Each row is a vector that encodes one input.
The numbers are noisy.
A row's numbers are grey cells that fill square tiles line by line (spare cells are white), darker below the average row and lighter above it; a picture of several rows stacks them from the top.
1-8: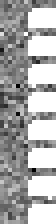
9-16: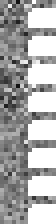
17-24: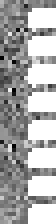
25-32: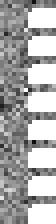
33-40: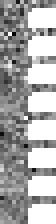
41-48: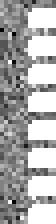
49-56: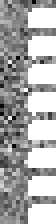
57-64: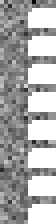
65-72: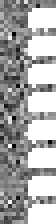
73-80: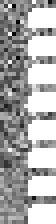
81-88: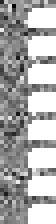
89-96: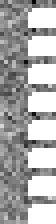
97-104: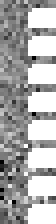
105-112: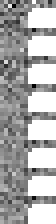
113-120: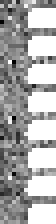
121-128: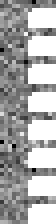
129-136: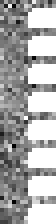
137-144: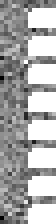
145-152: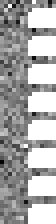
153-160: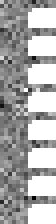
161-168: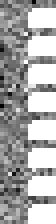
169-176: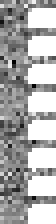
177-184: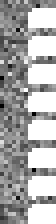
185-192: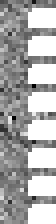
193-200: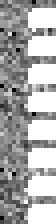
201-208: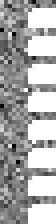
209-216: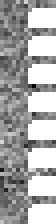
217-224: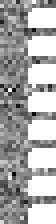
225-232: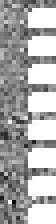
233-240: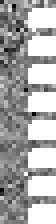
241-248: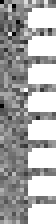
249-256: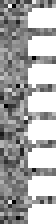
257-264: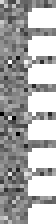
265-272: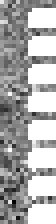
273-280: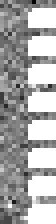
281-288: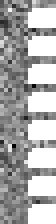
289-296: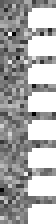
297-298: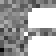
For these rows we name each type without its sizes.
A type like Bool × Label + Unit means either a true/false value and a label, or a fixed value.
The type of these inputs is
Circle × Circle × (Circle + Line × (Tree + Unit)).
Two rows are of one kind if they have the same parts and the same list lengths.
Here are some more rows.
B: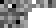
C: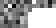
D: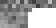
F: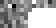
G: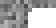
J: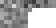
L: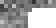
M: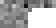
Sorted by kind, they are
B, C, F
D, L
G, J, M

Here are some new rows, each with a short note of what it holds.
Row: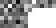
a point on each of three circles
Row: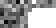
a point on each of three circles
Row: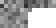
a point on each of two circles, a point on a line and a node of a tree
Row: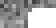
a point on each of two circles and a point on a line
